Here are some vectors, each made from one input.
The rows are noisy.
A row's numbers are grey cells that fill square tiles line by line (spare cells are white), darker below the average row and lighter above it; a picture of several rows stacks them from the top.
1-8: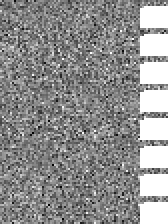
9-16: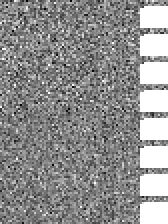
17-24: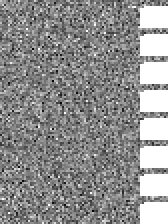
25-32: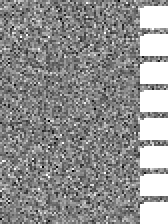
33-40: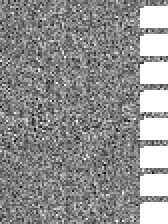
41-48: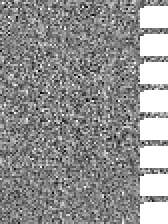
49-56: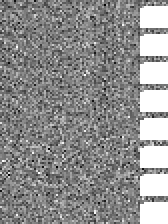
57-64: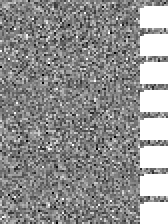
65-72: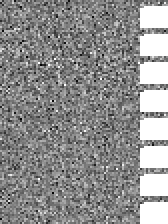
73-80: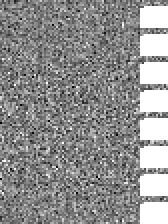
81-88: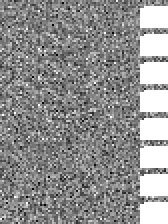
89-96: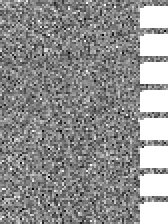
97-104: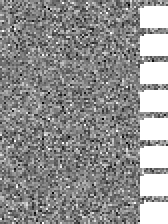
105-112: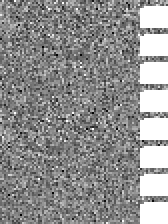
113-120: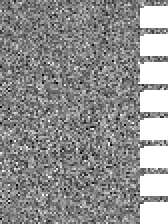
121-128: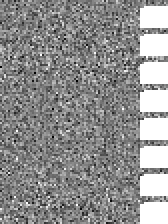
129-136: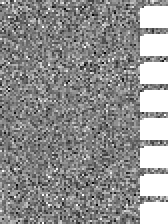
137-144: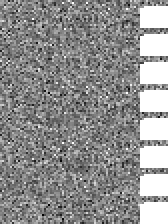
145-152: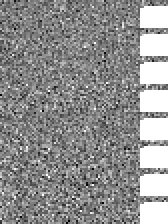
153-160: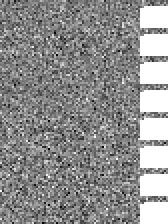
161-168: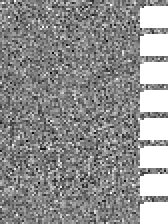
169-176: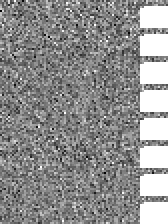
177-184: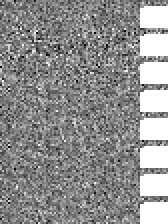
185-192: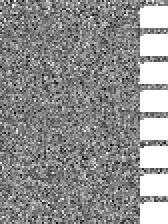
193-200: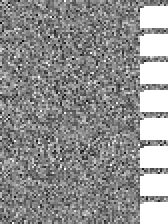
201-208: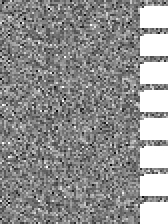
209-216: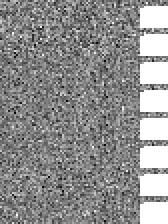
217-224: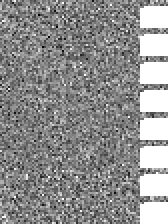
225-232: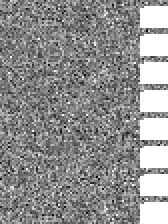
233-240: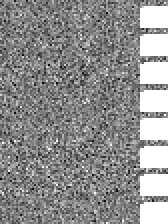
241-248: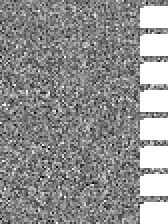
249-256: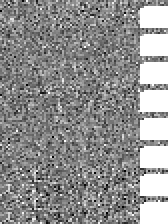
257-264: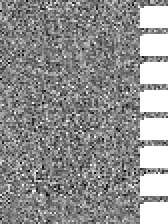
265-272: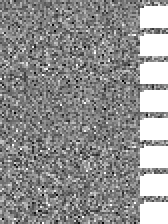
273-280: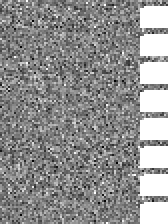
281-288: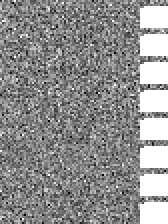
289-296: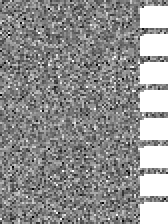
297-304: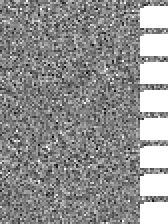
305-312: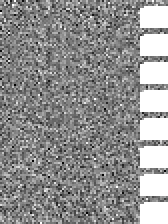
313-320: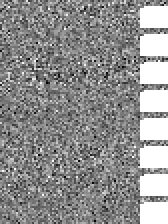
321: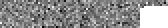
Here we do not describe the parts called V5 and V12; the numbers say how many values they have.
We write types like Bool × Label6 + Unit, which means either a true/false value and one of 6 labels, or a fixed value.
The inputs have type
(Line6 + V5) × V12 + List3(Line9).
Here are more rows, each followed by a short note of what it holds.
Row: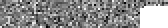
the empty list
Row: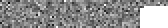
a list of one item
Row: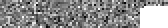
the empty list
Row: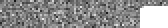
a list of three items
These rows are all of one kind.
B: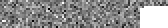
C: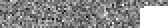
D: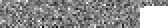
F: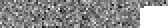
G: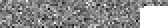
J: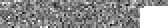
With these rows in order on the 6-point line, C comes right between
F and G.
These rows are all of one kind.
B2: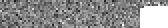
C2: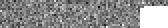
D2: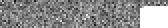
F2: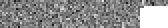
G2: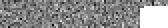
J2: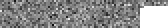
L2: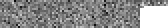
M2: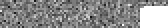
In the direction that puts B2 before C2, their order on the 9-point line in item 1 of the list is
B2, G2, F2, C2, M2, D2, L2, J2.
